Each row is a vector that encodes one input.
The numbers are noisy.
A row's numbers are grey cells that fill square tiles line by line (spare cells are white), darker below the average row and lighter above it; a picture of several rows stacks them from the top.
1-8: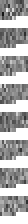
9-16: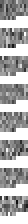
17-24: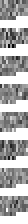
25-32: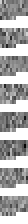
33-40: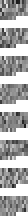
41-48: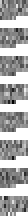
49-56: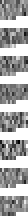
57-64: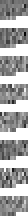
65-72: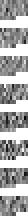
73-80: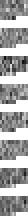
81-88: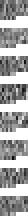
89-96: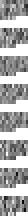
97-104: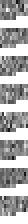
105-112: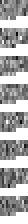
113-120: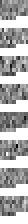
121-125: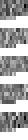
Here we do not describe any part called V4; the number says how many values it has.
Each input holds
a value of V4, together with a list of up to two points on a 12-point line.
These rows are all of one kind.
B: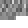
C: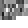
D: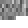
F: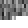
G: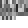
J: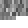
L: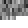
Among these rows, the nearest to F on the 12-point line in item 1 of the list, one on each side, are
B and D.
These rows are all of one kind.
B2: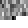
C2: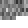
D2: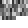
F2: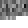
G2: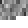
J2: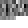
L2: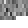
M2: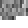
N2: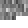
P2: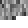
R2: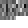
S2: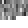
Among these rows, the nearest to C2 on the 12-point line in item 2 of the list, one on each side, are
D2 and F2.
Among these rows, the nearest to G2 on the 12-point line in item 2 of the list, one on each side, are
B2 and M2.
